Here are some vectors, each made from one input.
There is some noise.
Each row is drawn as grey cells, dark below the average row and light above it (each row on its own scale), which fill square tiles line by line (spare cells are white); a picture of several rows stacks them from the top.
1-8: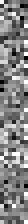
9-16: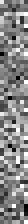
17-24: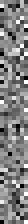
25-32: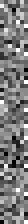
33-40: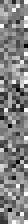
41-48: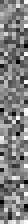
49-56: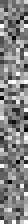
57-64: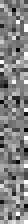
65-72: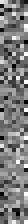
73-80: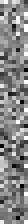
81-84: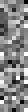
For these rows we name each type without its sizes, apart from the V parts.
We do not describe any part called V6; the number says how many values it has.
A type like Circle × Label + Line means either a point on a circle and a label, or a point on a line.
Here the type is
Bool × (Line + V6).
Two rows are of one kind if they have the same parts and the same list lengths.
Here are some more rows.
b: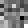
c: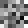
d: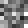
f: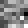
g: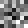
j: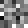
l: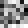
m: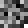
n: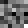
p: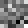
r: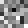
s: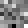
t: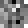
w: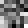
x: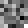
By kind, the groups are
b, d, g, m, r, s, w, x
c, f, j, l, n, p, t

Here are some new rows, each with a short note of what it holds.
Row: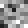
a point on a line and a true/false value
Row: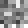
a true/false value and a value of V6
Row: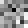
a point on a line and a true/false value
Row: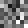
a point on a line and a true/false value
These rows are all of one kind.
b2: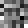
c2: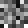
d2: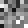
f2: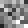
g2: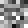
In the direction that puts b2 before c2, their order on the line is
f2, g2, b2, d2, c2.
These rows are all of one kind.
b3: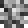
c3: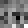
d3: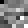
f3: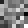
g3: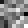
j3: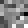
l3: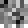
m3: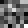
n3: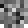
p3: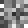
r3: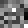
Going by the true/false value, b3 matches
l3 and n3.
